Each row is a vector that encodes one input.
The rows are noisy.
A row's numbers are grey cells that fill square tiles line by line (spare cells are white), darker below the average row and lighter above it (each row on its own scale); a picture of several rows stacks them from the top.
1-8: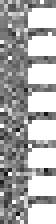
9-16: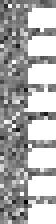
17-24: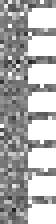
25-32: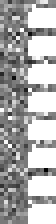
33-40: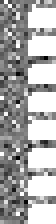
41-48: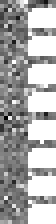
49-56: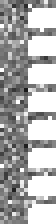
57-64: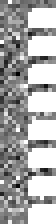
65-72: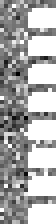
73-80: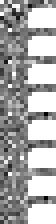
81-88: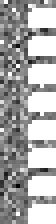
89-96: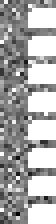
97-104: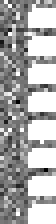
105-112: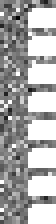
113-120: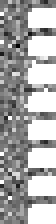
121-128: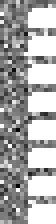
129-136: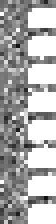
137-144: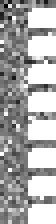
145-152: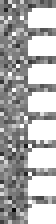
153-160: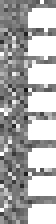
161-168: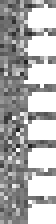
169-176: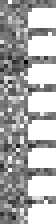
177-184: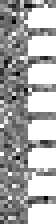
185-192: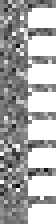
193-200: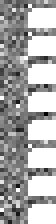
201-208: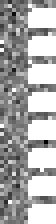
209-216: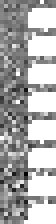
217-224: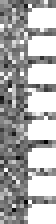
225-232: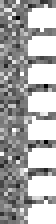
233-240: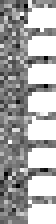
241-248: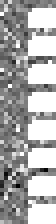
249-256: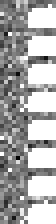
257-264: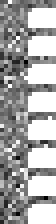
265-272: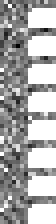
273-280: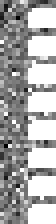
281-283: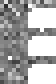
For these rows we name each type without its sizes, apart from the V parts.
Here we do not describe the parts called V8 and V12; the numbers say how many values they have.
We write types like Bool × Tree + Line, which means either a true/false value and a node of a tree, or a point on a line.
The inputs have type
Bool × V12 + Tree × V8 + Unit.
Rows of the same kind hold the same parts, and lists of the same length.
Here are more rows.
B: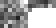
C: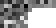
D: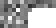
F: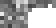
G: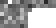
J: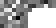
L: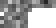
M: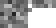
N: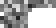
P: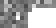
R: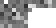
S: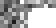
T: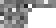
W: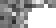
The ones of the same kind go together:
B, D, F, G, J, L, N, S, W
C
M, P, R, T

